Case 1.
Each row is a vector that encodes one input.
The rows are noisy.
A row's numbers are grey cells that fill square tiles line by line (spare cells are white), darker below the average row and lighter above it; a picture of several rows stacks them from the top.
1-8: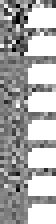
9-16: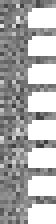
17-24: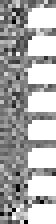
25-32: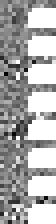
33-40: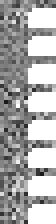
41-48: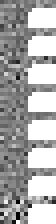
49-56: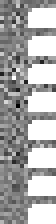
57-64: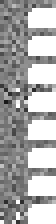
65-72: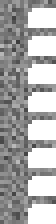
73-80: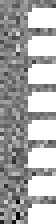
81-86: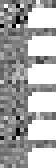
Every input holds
a point on a 4-point line.
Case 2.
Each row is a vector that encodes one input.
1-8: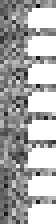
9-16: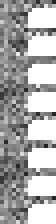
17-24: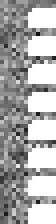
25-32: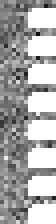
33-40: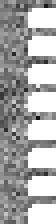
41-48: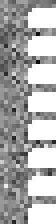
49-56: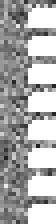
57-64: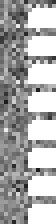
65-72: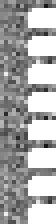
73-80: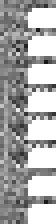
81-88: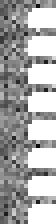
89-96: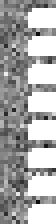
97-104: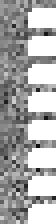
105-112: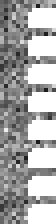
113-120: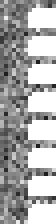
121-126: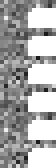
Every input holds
a point on a 3-point line and a point on a 4-point line.
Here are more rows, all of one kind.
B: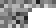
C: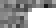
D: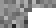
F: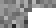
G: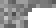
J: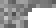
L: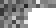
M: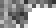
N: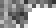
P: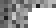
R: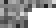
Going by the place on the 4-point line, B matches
M and N.
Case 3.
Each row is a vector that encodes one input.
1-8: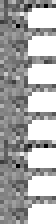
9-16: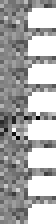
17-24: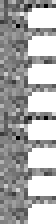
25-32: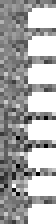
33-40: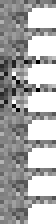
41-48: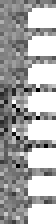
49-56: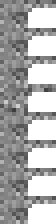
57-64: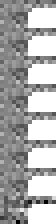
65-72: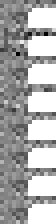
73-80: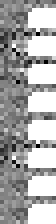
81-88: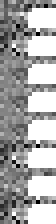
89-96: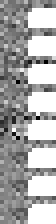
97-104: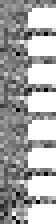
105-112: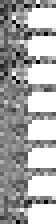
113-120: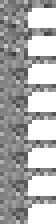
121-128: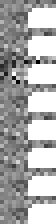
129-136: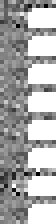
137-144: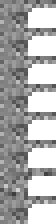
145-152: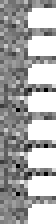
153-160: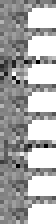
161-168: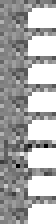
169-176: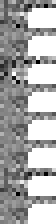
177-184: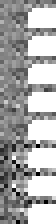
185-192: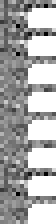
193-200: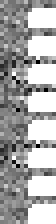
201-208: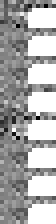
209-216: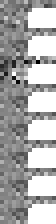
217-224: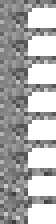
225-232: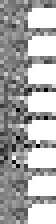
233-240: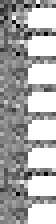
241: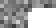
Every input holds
a point on a 4-point line.
